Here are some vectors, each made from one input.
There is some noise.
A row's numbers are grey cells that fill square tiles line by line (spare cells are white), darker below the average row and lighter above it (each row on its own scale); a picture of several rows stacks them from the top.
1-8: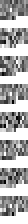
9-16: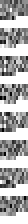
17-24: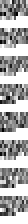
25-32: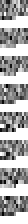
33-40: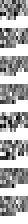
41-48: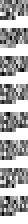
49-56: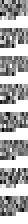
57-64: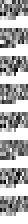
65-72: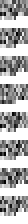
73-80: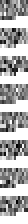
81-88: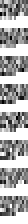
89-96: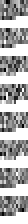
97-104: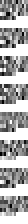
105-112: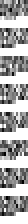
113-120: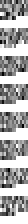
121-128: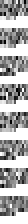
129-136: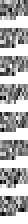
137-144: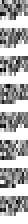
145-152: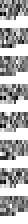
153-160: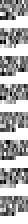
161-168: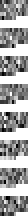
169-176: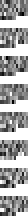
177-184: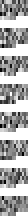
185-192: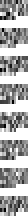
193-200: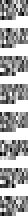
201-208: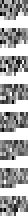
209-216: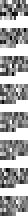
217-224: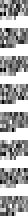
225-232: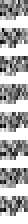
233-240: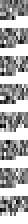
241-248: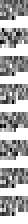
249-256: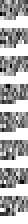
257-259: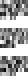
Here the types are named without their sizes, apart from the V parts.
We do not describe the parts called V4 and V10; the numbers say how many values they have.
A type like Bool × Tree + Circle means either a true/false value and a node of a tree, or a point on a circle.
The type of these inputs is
Bool × Line + V4 × V10.
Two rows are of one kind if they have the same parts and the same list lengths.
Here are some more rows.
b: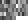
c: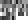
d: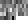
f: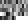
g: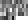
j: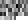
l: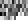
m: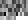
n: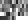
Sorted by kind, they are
b, c, d, f, g, n
j, l, m

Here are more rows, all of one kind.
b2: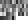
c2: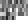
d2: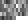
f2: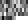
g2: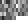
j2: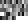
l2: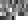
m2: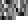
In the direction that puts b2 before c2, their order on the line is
j2, d2, g2, b2, f2, c2, m2, l2.
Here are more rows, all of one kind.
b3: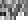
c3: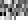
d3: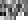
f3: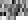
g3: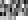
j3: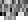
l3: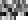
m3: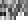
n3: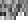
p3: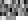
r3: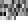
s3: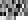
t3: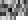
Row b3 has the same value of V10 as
d3, j3, m3 and n3.
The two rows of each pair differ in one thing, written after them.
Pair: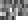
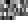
the true/false value
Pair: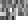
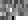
the place on the line
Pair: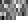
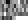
the place on the line
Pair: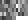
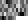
the place on the line
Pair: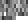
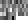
the true/false value
